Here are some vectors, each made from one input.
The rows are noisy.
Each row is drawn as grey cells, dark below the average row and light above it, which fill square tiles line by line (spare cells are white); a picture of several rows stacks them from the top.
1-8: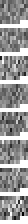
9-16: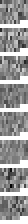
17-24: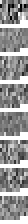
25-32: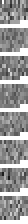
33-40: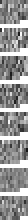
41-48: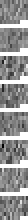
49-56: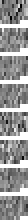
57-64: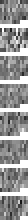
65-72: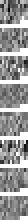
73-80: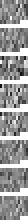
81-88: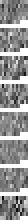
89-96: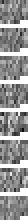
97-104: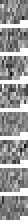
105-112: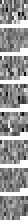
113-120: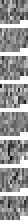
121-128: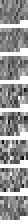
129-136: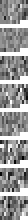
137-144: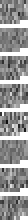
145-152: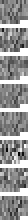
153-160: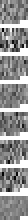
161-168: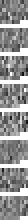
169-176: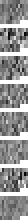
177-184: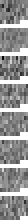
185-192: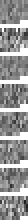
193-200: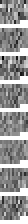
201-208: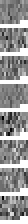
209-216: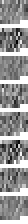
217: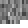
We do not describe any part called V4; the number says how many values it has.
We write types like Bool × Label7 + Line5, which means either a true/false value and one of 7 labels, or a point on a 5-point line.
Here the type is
(Line9 + V4) × Line11 + Line12.
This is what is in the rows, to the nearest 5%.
About 75% of them hold a point on an 11-point line, together with either a point on a 9-point line, or a value of V4. The rest hold a point on a 12-point line.
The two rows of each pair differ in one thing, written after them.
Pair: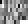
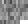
the value of V4
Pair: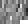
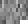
the value of V4
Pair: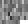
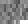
the place on the 11-point line
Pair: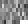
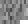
the value of V4
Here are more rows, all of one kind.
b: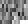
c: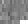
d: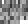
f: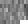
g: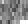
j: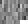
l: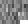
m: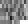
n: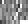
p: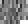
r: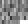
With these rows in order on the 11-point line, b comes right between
l and n.
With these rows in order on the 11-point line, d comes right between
g and r.
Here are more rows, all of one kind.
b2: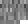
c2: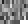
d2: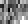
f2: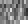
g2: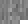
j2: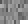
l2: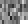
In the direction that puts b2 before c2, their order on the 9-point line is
j2, f2, d2, g2, b2, l2, c2.
